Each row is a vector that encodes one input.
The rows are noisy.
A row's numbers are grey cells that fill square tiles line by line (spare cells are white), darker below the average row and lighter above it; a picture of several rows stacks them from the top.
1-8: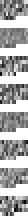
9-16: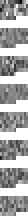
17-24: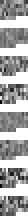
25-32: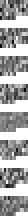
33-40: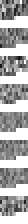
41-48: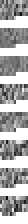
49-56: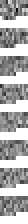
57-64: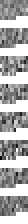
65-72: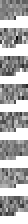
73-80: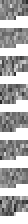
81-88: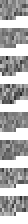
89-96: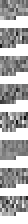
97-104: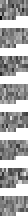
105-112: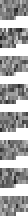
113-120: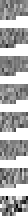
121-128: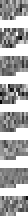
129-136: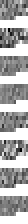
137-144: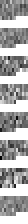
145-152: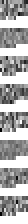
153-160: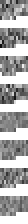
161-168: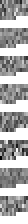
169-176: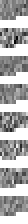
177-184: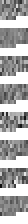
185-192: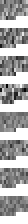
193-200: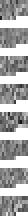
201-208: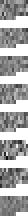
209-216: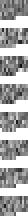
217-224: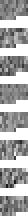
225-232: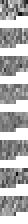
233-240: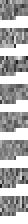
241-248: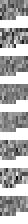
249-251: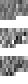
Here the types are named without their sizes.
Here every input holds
two labels, together with either a label, or three true/false values.
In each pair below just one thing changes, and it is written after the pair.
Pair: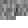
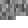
one of the two labels
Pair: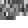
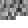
one of the two labels
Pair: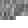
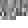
one of the three true/false values
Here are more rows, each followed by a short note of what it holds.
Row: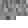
three labels
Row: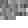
three labels
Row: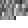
two labels and three true/false values
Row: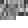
three labels
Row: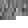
two labels and three true/false values
